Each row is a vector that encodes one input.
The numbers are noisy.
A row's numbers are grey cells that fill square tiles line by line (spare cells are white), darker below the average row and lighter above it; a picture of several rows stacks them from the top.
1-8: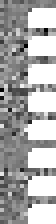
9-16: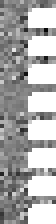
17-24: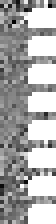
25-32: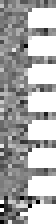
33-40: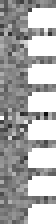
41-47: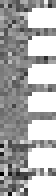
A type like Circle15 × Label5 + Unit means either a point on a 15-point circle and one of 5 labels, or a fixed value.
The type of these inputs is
Bool × Line5 × Line5 + Unit.
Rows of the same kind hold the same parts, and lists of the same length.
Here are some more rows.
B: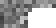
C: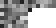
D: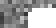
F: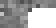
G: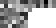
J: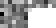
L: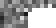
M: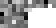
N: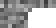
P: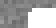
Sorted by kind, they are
B, D, J, L, M
C, F, G, N, P

